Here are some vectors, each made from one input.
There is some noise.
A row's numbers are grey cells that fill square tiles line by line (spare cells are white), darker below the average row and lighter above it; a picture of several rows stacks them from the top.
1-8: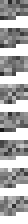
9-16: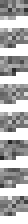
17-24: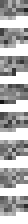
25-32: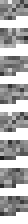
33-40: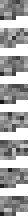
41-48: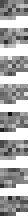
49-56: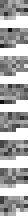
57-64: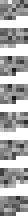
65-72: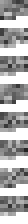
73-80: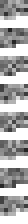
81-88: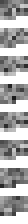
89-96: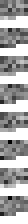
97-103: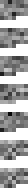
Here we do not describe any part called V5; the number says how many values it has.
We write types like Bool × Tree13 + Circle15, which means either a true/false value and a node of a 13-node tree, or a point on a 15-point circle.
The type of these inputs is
Line7 + (Tree7 + Unit) × V5.
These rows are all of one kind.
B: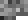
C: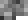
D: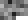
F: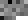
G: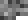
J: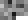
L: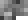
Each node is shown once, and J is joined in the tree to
D.
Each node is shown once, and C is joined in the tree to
G and L.
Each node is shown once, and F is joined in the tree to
B.
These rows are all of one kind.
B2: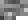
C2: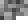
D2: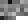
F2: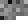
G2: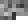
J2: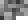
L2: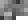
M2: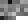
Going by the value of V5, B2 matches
D2 and M2.
